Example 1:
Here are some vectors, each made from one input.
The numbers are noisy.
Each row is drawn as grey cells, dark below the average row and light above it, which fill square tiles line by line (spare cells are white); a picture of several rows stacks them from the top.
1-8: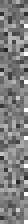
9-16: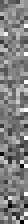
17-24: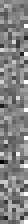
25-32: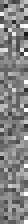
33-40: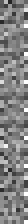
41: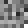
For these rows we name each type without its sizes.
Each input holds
a node of a tree.
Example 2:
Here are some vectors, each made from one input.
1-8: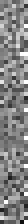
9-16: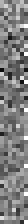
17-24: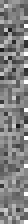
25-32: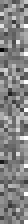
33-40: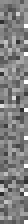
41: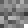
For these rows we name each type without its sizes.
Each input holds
a node of a tree.
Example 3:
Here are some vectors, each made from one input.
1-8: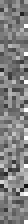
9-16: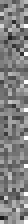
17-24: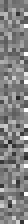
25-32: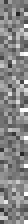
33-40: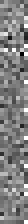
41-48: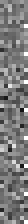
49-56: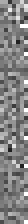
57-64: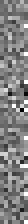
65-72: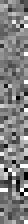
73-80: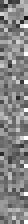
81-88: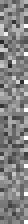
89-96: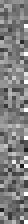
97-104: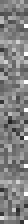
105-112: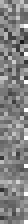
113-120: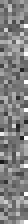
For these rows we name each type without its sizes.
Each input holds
a node of a tree.
